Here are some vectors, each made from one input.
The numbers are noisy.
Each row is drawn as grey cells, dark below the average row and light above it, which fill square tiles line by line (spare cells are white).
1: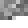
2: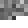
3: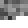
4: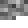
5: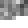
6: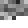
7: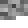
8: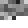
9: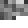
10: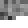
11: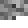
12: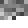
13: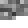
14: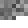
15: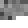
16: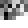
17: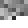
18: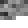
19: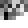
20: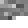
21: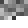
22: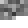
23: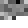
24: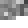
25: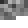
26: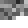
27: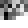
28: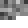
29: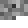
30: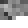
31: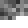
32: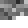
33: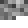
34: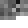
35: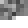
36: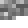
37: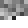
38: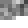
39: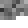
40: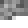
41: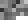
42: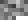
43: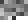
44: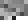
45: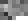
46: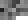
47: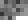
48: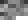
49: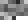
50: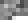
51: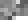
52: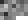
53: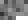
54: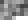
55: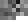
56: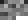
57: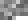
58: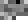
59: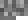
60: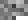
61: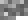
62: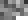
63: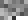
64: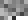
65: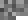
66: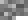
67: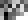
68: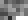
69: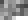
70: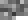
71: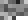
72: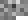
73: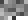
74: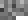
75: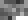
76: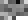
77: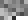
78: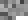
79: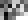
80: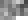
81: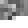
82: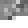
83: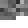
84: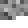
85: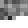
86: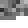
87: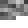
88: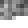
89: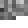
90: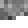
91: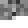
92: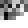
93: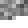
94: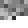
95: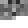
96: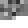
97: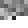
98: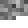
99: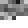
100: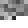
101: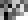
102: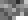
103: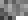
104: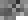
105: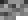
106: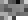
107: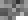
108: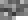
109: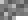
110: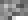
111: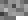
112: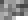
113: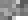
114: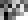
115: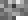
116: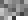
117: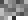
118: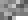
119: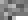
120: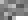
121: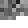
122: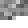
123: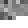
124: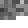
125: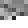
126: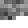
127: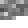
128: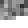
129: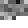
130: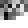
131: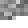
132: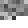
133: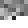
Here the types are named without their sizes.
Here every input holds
a list of points on a line.
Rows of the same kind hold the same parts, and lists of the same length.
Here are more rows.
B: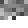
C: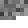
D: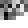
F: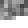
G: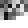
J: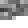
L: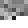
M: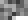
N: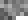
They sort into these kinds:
B, L
C, N
D, G
F, J, M

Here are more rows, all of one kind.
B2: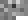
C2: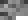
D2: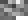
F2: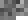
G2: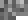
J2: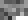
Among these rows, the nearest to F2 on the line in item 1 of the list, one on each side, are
G2 and J2.
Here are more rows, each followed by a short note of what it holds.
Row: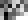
the empty list
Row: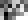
the empty list
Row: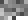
a list of one item
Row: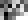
the empty list
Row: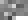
a list of two items
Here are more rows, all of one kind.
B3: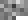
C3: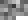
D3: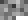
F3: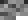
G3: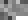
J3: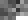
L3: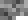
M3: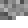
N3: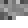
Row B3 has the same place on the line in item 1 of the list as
G3, M3 and N3.
